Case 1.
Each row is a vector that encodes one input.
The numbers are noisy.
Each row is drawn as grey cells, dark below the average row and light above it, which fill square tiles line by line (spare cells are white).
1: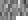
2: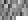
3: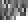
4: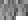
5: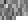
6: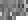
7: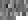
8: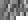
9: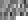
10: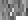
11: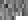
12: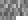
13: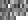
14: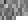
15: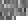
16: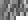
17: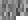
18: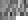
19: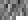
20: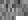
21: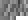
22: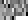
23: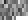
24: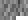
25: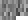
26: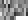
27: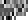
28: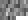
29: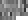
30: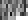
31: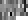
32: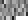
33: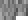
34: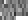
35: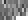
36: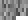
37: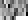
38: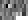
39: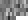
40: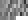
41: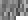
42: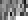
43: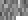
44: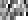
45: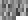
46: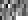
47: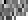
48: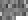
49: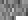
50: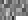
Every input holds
either one of 7 labels, or a node of a 7-node tree.
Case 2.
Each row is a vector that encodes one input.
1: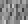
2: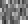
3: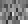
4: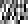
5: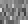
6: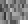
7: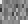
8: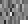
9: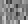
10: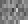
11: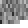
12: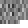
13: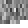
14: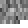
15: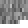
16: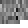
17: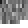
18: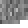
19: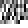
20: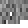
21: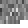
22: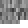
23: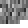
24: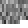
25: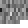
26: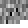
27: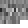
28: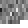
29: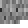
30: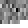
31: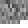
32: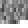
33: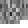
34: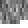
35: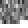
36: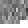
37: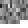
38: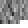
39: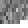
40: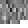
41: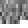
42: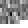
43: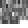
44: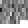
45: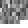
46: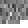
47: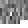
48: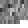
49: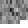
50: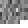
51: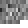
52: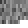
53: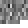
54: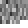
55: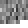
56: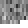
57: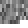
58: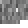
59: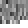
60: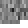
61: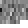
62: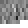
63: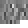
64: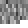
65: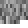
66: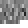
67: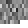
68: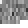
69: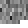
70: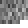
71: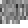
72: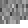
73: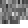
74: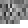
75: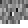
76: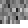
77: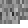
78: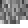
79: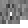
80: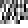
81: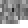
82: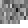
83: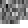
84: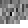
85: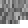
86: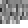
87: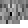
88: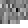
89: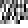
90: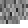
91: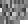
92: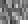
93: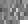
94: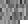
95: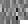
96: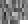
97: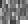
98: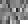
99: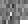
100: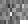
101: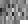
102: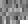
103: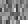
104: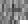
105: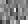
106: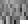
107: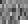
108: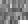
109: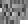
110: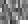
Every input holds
either a fixed value, or a point on a 4-point line, a point on a 7-point line and three true/false values.
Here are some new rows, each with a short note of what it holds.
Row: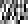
a fixed value
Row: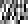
a fixed value
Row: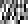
a fixed value
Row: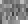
a point on a 4-point line, a point on a 7-point line and three true/false values
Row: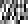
a fixed value
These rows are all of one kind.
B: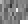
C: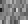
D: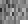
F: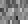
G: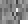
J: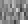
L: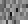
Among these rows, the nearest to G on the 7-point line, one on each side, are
C and J.
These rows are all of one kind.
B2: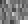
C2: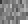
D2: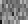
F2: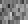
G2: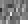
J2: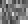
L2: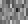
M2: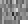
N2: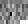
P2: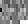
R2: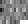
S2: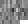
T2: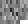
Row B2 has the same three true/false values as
F2 and J2.
